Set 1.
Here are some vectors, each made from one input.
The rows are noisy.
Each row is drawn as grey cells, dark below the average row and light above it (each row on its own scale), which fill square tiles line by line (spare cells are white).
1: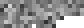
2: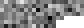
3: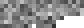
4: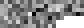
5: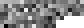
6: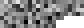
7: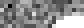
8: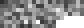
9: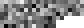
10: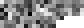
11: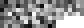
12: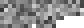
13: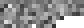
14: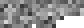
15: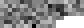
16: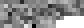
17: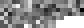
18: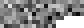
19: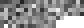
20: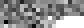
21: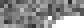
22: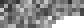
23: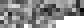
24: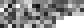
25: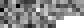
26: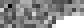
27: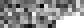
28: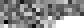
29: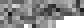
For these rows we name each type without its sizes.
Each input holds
a point on a line.
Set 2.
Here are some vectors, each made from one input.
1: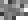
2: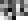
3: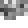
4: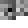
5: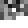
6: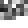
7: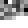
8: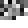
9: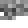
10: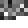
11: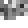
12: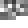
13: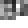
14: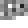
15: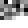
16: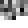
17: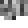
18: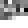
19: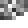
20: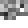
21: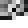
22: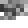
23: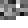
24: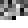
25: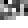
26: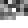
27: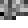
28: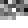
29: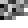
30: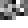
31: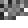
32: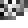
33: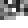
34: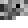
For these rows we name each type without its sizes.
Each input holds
either a fixed value, or three true/false values.
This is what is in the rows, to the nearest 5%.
About 25% of them hold a fixed value. The rest hold three true/false values.
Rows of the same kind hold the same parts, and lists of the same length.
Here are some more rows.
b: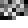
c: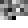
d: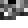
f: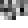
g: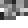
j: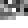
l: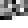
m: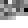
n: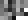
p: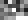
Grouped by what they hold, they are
b, c, d, f, g, l, n
j, m, p

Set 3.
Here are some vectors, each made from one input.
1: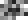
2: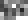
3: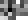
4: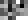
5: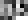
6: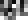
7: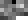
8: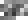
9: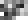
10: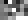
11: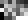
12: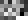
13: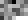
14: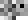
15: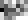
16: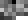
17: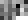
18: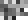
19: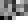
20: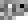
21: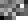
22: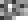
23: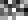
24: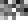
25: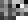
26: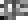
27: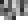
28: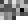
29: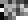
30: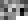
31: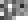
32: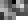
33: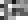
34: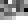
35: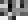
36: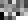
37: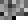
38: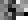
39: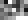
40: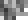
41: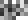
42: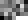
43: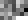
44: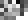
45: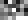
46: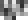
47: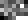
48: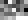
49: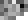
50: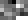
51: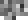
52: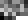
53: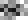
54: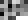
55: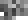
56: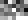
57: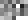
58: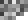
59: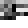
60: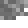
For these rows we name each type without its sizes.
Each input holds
either a fixed value, or three true/false values.
